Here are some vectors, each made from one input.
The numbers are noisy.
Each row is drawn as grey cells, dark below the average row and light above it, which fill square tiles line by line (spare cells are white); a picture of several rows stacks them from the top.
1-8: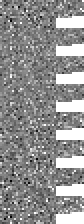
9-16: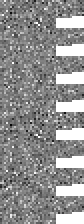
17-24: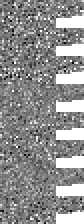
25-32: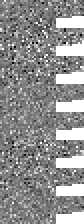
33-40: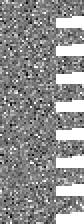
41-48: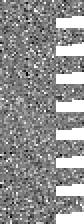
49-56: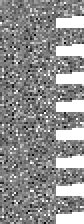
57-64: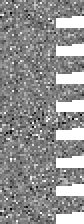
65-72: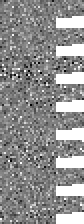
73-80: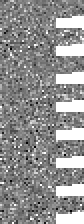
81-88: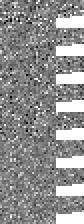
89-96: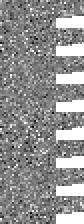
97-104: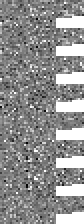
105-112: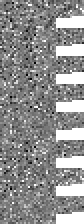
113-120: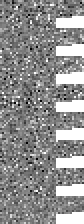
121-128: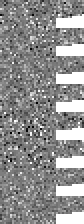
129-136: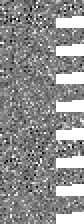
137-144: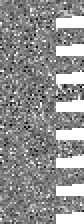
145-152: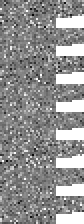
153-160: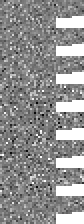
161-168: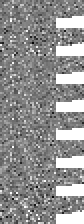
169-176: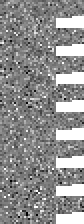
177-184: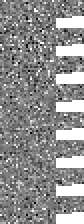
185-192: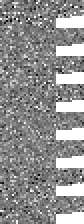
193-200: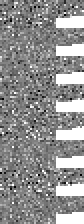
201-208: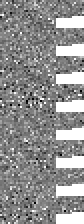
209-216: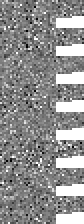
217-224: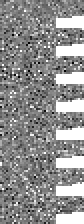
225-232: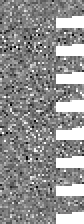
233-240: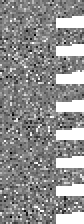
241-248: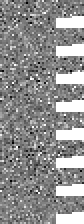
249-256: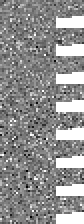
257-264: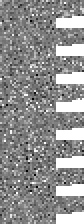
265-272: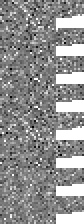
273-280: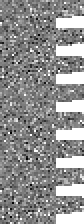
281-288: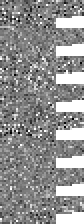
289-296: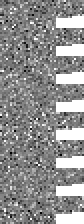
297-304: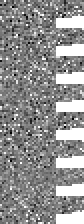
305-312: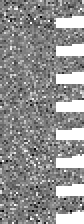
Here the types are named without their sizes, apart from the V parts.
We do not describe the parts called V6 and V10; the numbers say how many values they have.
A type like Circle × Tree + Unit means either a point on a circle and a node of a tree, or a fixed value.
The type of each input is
((Circle + V10) × V6 + Line) × Label.
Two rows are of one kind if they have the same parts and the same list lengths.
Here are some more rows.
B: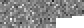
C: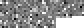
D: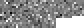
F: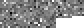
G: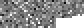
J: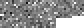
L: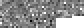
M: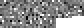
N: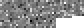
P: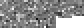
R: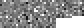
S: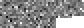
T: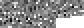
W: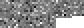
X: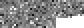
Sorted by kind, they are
B, D, J, N, R, W
C, F, L, P
G, M, S, T, X

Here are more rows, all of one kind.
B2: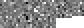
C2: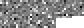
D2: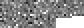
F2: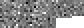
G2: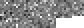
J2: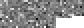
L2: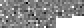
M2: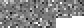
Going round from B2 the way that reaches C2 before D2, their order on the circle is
B2, F2, L2, J2, C2, M2, D2, G2.
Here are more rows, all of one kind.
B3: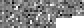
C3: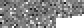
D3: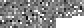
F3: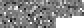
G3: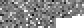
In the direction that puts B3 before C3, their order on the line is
B3, F3, C3, D3, G3.
